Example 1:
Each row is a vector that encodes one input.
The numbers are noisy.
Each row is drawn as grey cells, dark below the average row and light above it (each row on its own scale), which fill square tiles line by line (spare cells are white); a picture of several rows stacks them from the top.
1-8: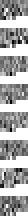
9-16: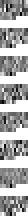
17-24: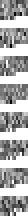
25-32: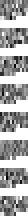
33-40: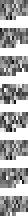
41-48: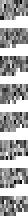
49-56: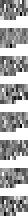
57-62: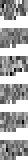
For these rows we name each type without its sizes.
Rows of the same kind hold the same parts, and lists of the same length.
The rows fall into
2 kinds.
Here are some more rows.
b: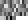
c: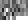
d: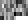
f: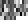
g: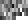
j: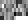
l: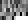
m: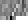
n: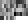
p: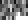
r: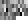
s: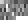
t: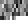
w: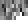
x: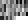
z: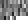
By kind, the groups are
b, c, d, f, g, j, m, n, r, s, t, w, x, z
l, p

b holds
a label and a true/false value.
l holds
a fixed value.
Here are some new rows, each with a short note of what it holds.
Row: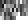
a fixed value
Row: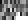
a fixed value
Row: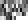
a label and a true/false value
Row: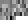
a label and a true/false value
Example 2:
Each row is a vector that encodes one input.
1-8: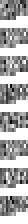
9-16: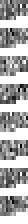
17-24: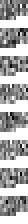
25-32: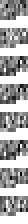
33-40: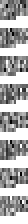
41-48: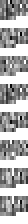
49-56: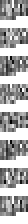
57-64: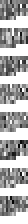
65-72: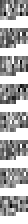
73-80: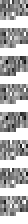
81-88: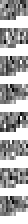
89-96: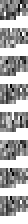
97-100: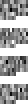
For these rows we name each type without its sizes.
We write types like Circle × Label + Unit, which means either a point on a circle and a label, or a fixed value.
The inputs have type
Bool × Bool × Bool + Line.
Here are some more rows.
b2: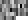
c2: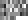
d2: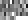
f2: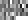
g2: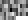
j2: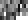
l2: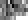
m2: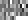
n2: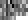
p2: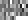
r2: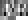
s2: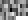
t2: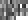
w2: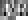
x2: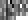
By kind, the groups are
b2, c2, d2, f2, g2, m2, p2, r2, s2, w2
j2, l2, n2, t2, x2

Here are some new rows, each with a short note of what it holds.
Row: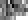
a point on a line
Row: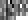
a point on a line
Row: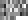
three true/false values
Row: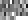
three true/false values
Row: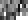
a point on a line
